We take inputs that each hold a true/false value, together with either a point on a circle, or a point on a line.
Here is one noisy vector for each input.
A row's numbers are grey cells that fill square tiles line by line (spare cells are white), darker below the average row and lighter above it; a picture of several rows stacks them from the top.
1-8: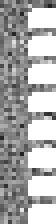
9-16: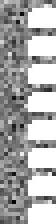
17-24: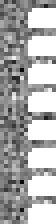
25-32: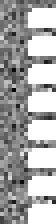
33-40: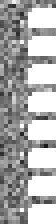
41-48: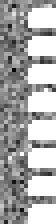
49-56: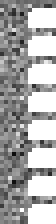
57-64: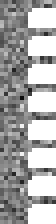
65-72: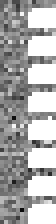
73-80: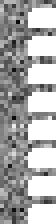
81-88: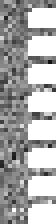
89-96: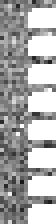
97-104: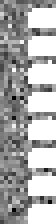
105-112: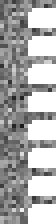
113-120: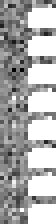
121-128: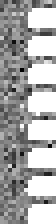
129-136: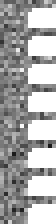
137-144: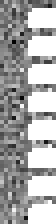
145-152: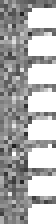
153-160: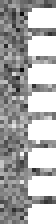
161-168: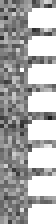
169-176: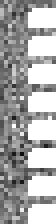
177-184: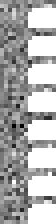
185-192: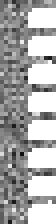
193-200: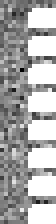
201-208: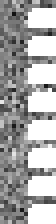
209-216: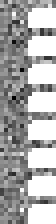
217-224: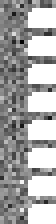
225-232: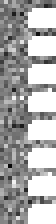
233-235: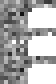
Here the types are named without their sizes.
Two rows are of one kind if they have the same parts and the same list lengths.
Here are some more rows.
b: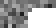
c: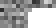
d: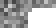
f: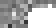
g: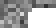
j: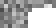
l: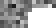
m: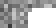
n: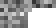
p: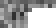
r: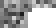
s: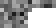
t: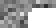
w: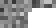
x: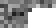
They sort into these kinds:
b, c, d, g, n, p, s, t, w, x
f, j, l, m, r

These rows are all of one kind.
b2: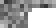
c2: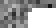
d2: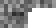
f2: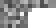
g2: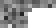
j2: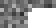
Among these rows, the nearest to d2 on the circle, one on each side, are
f2 and g2.
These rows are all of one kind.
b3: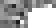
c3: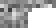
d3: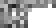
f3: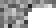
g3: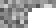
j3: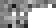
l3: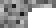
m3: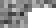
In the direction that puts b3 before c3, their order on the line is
d3, b3, j3, l3, f3, c3, g3, m3.
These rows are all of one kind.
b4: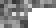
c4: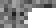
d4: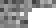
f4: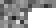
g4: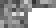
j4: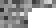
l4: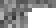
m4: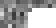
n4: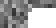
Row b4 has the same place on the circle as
g4 and n4.
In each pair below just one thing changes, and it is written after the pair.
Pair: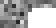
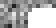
the true/false value
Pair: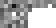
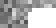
the place on the line
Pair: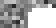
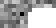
the place on the line
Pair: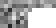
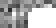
the place on the line
